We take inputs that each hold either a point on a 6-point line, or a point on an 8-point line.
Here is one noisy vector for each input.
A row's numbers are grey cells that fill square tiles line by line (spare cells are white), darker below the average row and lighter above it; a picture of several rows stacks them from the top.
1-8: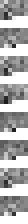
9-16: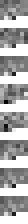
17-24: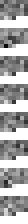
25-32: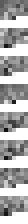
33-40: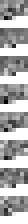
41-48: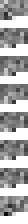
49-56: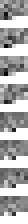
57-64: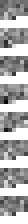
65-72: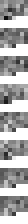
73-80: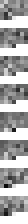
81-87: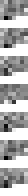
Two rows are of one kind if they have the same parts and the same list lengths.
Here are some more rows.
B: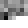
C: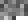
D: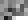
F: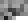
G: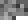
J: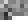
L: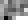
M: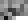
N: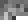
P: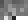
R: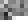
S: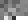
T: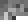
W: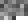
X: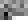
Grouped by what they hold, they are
B, D, F, J, L, M, R, X
C, G, N, P, S, T, W

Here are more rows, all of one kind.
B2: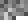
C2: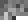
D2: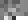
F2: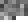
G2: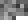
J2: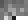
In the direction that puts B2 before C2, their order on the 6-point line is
B2, D2, J2, C2, G2, F2.
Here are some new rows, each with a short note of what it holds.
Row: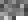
a point on a 6-point line
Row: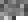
a point on a 6-point line
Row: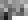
a point on an 8-point line
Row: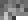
a point on a 6-point line
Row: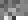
a point on a 6-point line
